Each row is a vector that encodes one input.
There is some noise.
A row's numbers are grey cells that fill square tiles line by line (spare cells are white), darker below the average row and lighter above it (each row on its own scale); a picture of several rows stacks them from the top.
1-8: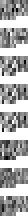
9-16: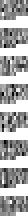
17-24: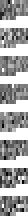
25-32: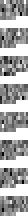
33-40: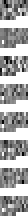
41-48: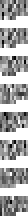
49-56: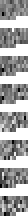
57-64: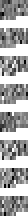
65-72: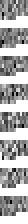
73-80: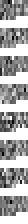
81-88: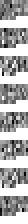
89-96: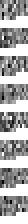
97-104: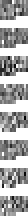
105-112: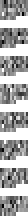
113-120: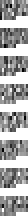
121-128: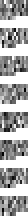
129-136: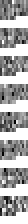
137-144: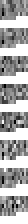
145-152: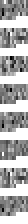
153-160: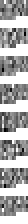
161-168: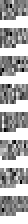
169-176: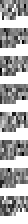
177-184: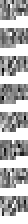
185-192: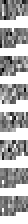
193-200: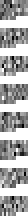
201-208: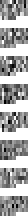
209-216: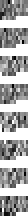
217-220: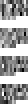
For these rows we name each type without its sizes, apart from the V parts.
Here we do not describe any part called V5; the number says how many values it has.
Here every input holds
a list of items, each a true/false value and a value of V5.
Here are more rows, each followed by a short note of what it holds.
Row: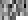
a list of one item
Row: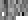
a list of three items
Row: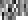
a list of one item
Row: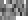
a list of two items
